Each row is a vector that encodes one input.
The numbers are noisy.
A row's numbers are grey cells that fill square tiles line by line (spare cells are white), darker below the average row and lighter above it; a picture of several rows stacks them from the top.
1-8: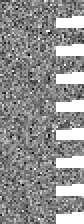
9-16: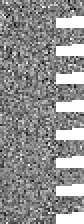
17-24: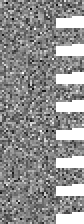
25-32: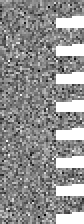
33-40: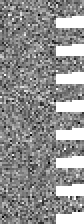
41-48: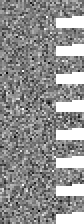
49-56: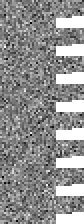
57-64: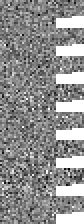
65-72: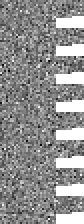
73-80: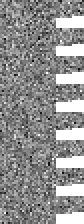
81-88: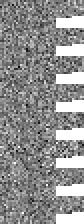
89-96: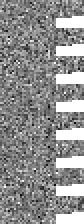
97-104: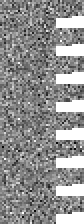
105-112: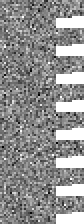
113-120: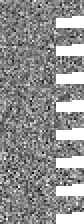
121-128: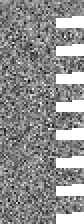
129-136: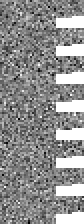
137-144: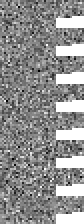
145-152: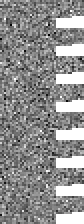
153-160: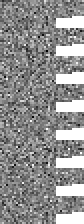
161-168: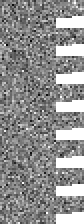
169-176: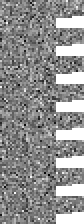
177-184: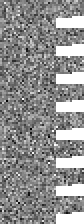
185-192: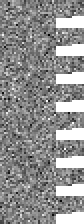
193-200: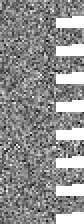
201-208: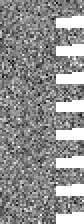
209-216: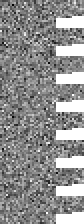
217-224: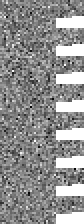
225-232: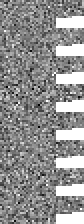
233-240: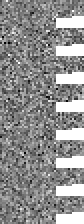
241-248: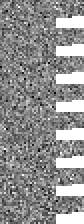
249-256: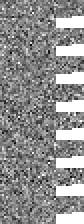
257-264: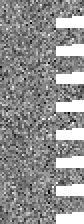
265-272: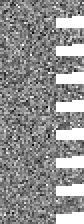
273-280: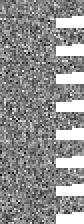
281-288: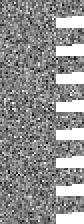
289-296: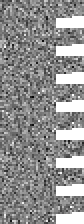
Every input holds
either a point on an 8-point circle, or a point on a 6-point line, or a point on a 7-point line, or a point on a 10-point line, or a node of a 12-node tree.
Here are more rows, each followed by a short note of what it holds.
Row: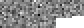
a point on a 6-point line
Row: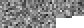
a point on a 10-point line
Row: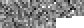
a node of a 12-node tree
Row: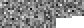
a point on an 8-point circle
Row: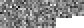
a point on an 8-point circle
